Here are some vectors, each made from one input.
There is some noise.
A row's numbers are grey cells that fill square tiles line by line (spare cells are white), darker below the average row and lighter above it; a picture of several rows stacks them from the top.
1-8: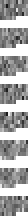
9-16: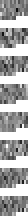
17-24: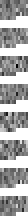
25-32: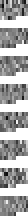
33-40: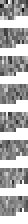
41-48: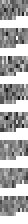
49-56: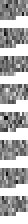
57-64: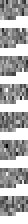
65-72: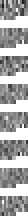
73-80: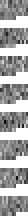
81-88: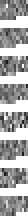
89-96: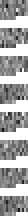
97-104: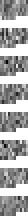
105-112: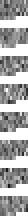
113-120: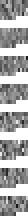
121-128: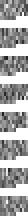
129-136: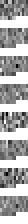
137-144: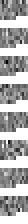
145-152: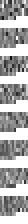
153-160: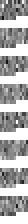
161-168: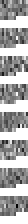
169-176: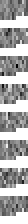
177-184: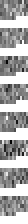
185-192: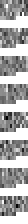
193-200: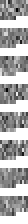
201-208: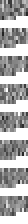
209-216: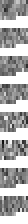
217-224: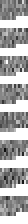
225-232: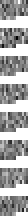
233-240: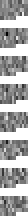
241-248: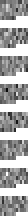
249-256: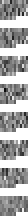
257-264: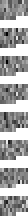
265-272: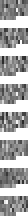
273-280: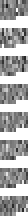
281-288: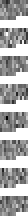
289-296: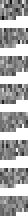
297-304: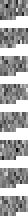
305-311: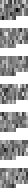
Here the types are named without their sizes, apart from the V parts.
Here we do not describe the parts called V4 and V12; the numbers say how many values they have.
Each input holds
a label and a true/false value, together with either a point on a line and a value of V4, or a value of V12.
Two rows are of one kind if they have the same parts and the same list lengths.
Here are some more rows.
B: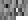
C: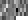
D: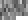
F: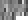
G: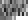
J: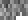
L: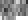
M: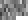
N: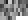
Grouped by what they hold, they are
B, D, G, J, L, M, N
C, F

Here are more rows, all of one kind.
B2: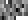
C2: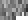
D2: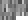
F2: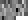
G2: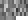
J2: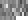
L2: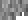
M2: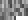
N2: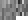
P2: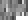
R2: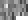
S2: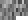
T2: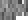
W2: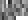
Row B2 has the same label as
C2, M2, N2 and S2.
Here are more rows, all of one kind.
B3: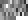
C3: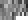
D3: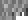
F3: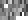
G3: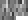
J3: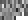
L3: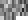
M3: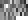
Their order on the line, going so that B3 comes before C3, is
B3, M3, L3, D3, F3, C3, J3, G3.
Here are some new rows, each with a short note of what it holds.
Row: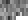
a label, a true/false value and a value of V12
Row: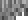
a label, a point on a line, a true/false value and a value of V4
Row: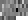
a label, a point on a line, a true/false value and a value of V4
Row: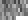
a label, a true/false value and a value of V12
